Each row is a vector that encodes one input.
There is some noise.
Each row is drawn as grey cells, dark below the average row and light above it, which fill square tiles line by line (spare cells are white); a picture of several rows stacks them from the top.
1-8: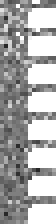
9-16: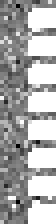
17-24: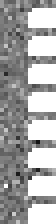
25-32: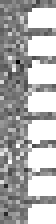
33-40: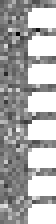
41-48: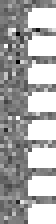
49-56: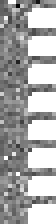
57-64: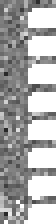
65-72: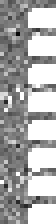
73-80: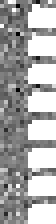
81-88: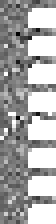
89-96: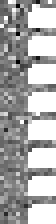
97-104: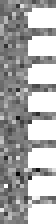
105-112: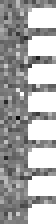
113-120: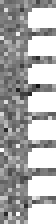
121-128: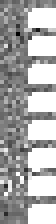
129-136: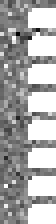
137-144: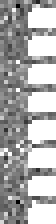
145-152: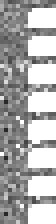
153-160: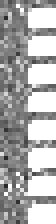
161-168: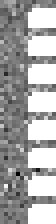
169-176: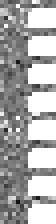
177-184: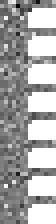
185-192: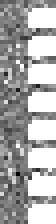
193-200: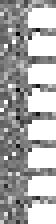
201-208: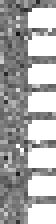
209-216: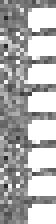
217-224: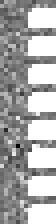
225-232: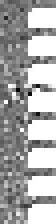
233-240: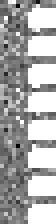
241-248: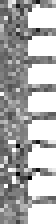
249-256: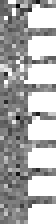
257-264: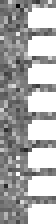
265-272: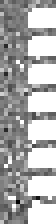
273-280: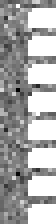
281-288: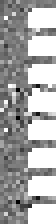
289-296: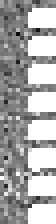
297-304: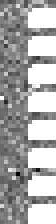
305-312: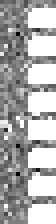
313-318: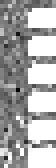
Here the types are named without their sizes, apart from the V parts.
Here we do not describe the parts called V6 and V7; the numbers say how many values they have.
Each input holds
a point on a line and a value of V6, together with either a point on a line, or a value of V7.
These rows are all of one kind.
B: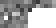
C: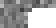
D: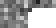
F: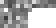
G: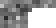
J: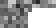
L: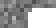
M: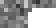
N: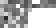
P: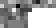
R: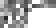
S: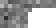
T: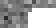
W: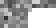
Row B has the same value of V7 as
L, N and S.
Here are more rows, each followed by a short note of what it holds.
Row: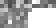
a point on each of two lines and a value of V6
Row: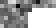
a point on a line, a value of V6 and a value of V7
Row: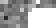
a point on each of two lines and a value of V6
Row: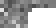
a point on a line, a value of V6 and a value of V7
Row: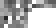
a point on a line, a value of V6 and a value of V7
